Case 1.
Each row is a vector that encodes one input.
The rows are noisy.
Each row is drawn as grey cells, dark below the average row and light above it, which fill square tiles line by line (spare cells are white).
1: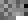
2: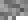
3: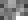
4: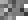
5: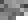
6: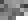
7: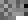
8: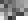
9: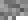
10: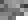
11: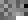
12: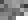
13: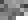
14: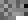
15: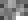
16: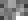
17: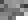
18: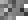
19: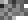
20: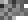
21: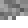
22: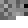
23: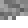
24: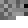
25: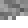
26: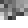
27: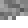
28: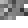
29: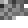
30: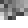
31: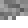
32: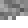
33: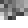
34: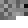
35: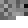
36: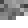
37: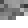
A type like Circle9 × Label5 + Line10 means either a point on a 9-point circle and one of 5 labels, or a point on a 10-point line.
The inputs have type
Line7.
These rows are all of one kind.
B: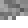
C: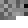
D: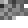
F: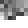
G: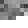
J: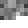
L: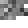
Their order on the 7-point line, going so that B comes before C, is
D, L, B, C, J, G, F.
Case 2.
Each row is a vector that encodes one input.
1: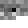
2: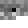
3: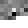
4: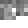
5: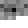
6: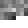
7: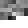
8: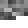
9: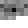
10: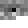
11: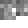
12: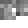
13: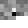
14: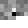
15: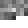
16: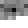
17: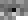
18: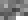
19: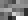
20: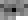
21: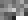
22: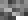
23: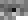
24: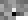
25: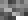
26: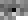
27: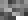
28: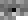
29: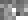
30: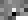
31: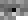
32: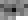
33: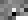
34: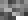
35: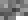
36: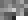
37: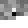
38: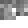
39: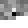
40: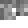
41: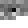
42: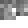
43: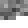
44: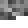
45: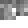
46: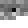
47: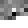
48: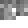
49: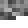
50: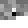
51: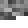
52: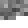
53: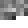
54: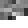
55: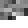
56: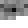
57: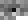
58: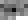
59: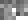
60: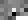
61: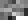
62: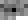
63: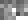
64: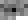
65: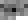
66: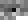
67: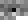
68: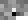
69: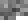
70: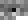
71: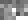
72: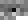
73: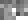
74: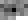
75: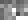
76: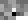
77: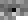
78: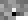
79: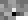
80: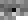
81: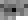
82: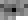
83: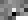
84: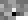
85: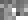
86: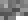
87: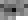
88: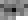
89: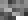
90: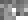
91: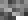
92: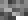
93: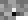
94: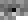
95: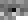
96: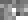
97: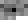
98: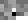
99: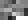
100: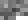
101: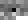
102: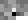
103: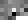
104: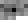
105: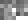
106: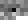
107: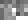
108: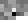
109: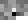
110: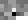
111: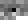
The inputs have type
Line9.
